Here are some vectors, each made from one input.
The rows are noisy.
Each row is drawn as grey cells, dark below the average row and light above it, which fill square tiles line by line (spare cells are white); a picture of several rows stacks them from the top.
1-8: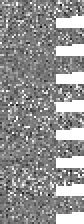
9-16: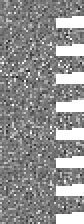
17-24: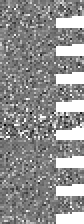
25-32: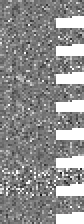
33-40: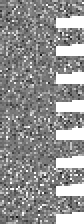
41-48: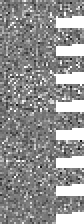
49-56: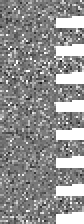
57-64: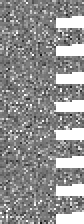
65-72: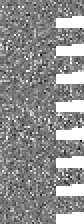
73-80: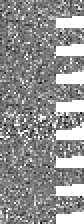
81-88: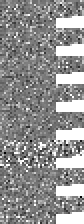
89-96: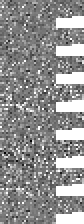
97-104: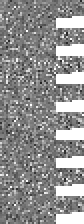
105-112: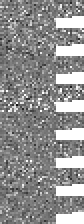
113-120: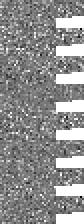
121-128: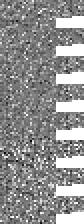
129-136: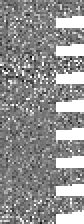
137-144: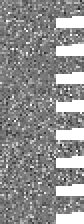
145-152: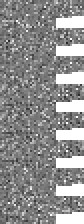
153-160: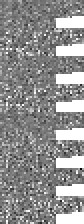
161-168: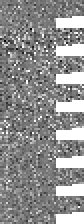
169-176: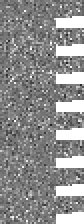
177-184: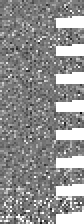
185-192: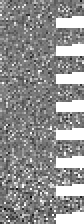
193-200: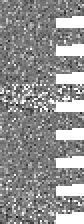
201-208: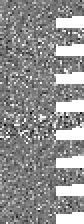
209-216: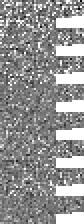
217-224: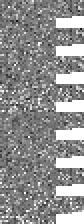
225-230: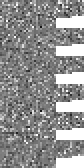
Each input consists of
a list of up to two points on a 17-point line.
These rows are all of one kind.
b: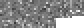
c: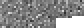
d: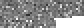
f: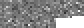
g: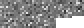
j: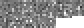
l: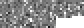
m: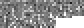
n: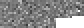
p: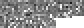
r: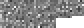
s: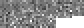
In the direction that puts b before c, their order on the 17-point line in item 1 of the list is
l, s, m, j, p, b, d, f, n, g, c, r.
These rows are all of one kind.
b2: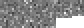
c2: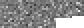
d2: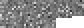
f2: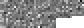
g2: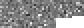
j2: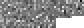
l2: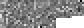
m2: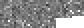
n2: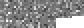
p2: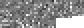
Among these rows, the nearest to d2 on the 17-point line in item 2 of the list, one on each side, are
b2 and p2.
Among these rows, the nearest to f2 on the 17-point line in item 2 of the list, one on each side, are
n2 and p2.
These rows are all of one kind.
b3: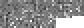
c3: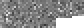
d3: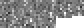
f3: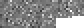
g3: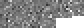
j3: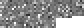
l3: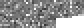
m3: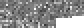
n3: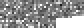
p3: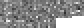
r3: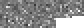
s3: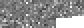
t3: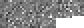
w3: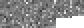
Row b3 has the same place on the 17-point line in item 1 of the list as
f3, l3, t3 and w3.
